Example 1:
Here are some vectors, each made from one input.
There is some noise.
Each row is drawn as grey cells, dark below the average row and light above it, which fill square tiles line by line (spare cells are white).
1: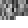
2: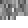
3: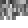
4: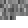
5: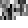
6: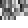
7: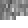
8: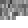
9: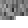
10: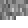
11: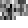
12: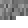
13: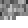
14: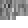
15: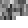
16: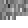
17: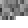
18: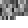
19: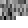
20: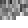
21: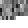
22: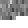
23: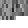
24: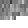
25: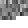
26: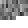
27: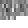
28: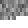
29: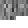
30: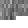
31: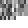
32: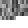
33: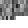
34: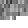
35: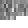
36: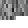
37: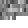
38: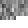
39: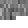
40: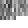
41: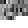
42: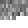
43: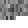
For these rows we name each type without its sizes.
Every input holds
a point on each of two lines and a true/false value.
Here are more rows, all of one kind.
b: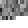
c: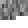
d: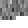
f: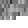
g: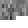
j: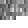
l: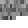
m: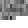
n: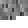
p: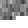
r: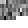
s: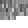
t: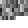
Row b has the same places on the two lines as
l, m and s.
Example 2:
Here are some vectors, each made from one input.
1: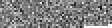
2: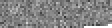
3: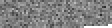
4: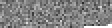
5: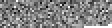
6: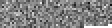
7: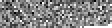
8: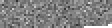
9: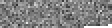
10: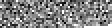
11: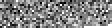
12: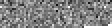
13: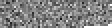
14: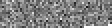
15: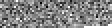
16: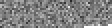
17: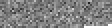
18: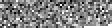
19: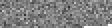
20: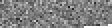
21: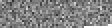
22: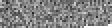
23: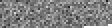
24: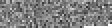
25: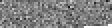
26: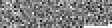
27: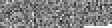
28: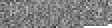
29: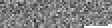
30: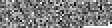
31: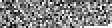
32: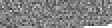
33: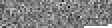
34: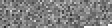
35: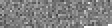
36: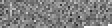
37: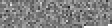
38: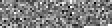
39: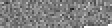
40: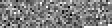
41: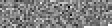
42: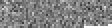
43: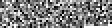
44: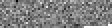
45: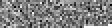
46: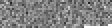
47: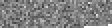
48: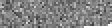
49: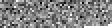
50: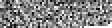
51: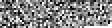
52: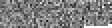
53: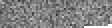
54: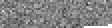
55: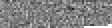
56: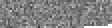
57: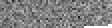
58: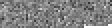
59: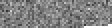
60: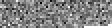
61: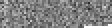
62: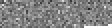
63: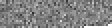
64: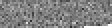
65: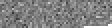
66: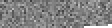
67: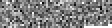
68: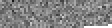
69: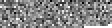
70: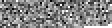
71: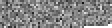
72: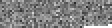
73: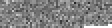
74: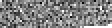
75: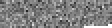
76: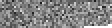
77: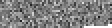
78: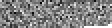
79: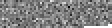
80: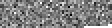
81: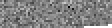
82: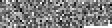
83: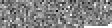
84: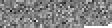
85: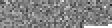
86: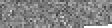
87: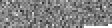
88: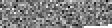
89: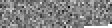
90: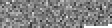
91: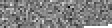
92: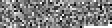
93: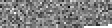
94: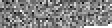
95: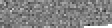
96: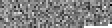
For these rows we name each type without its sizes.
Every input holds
either a point on a circle, or a point on a line.
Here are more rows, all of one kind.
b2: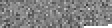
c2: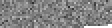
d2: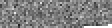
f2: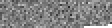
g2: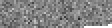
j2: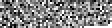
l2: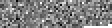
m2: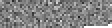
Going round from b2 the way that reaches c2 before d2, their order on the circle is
b2, m2, f2, l2, j2, c2, d2, g2.
